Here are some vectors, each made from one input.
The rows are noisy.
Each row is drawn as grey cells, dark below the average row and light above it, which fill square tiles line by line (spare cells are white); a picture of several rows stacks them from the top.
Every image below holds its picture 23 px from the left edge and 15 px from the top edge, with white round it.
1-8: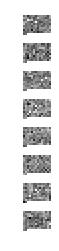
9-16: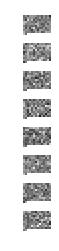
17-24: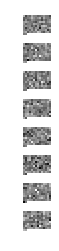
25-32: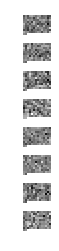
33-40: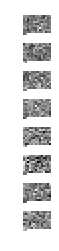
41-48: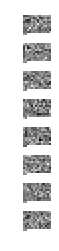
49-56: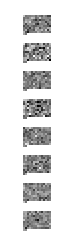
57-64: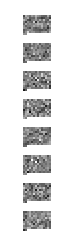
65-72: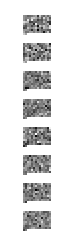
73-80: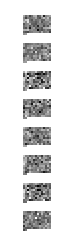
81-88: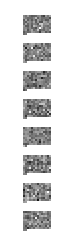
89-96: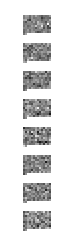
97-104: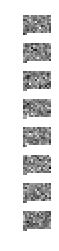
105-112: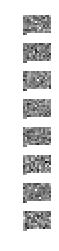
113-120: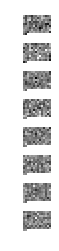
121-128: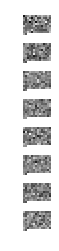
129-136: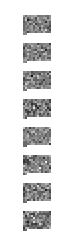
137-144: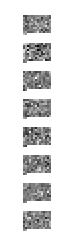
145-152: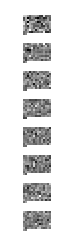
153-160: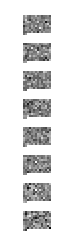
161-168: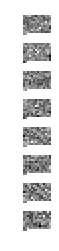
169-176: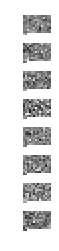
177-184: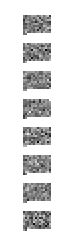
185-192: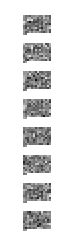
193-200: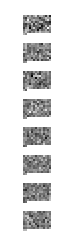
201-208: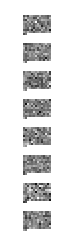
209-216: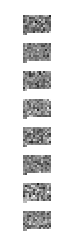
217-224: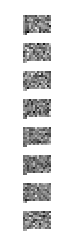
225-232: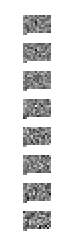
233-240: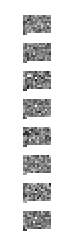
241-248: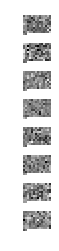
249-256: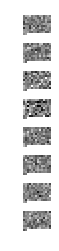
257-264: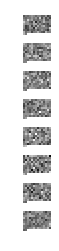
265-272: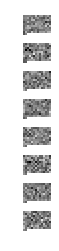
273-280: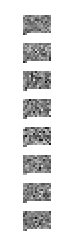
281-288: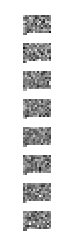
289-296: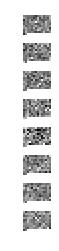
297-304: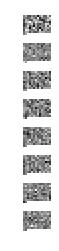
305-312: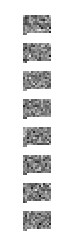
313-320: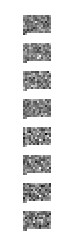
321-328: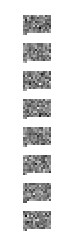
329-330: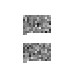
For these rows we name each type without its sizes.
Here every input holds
either a fixed value, or two labels and four true/false values.
